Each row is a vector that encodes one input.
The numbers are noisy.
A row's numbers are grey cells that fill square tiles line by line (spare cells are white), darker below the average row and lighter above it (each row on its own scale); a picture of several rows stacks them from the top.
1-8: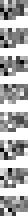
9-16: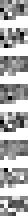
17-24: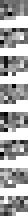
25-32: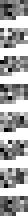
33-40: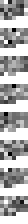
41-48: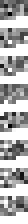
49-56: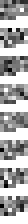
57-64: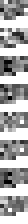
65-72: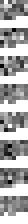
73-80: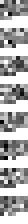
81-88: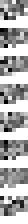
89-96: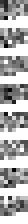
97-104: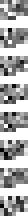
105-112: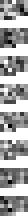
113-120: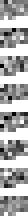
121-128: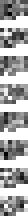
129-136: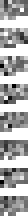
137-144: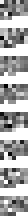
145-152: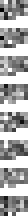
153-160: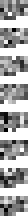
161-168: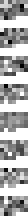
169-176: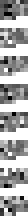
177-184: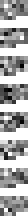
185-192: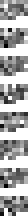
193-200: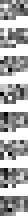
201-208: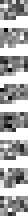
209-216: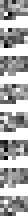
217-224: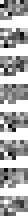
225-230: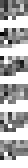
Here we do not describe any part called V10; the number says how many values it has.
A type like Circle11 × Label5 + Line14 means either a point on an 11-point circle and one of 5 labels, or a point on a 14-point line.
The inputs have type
Bool × Line6 + V10.
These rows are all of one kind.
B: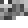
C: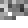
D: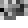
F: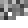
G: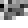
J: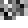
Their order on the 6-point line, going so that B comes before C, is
G, B, J, D, F, C.
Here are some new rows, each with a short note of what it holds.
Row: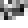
a point on a 6-point line and a true/false value
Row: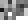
a point on a 6-point line and a true/false value
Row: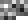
a point on a 6-point line and a true/false value
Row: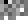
a value of V10
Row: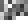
a point on a 6-point line and a true/false value
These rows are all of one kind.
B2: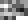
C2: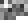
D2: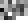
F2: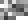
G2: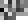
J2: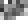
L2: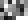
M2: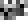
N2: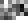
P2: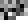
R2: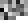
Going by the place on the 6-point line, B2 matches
D2, F2, L2 and R2.
